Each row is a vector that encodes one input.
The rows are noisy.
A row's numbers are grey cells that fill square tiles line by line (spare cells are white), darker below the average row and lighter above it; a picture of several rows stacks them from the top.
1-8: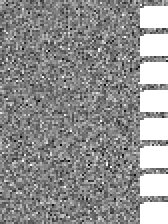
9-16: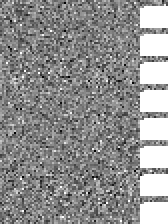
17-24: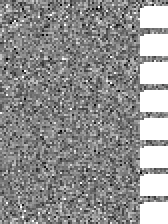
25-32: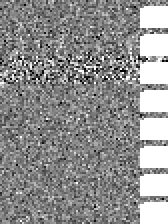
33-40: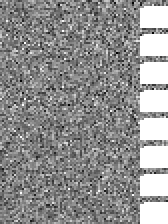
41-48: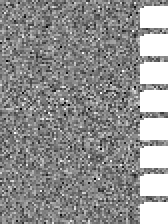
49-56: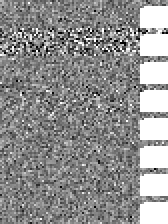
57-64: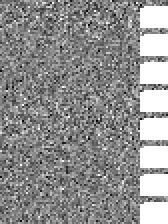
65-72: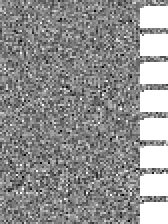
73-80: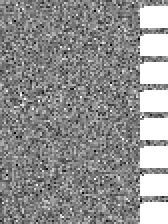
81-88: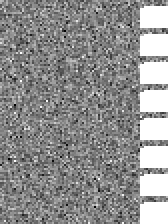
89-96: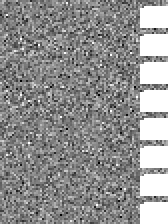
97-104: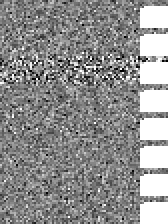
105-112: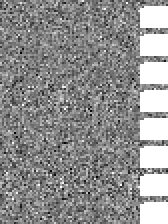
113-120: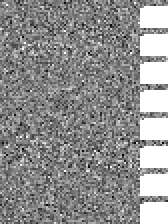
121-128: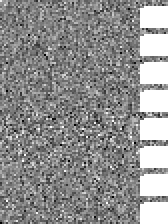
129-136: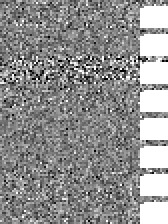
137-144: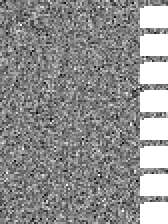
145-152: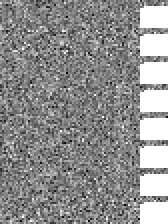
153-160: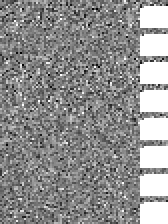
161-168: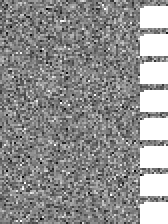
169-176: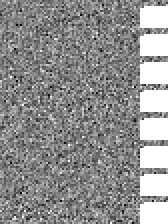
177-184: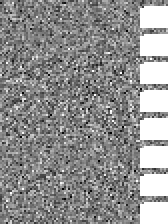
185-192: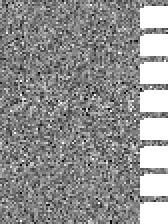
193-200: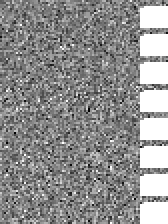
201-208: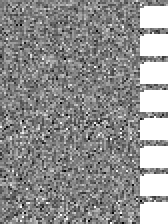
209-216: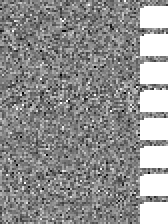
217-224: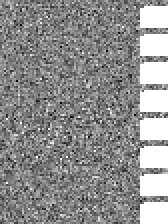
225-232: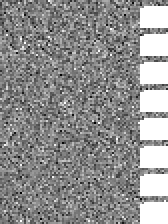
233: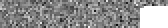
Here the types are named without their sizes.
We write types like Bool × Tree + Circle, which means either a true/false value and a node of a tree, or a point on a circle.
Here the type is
List((Circle + Label) × Label).
